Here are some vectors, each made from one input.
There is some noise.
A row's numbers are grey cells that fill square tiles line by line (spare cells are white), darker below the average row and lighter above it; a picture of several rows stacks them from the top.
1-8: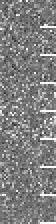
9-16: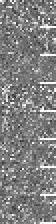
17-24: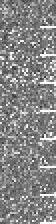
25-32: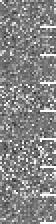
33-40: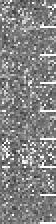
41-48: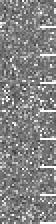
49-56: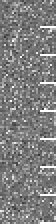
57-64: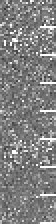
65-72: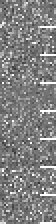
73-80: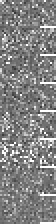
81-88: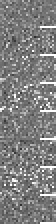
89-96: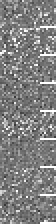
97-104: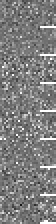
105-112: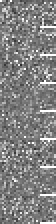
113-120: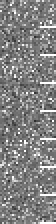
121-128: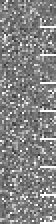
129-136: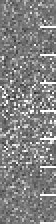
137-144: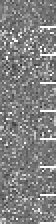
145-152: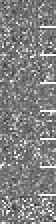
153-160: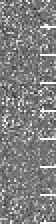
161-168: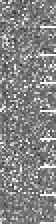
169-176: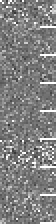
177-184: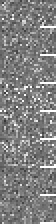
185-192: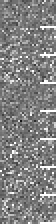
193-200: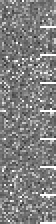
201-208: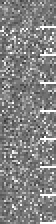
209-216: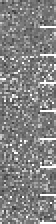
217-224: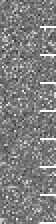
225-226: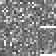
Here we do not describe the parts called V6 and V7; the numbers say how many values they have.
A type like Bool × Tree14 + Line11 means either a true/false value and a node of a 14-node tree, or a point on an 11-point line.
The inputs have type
Bool × Label5 + Circle8 + Tree9 × V6 + V7.
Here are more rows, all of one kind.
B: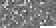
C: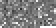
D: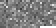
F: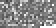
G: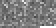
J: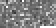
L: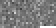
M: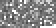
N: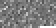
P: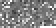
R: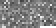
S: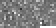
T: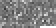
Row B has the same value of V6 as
F and T.
